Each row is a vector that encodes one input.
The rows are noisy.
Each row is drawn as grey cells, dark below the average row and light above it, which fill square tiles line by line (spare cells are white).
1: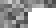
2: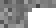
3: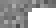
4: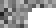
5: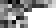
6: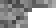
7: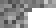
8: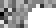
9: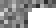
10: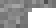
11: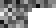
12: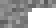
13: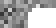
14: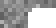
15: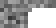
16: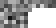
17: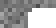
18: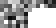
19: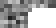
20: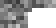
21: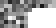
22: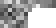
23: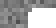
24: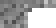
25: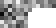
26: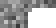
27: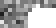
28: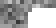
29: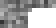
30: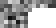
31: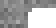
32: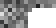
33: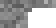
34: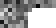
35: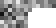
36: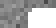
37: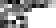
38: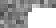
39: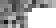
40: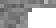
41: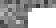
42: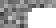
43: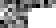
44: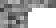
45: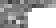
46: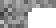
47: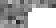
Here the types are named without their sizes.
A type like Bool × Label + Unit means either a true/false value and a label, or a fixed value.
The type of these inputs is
Bool × (Line × Line + Unit).
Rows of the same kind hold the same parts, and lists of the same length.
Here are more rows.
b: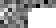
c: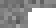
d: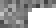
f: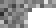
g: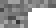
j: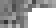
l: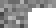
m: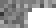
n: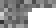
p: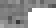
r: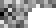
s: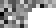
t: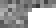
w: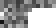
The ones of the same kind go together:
b, c, d, f, g, l, m, p, r, s, t
j, n, w

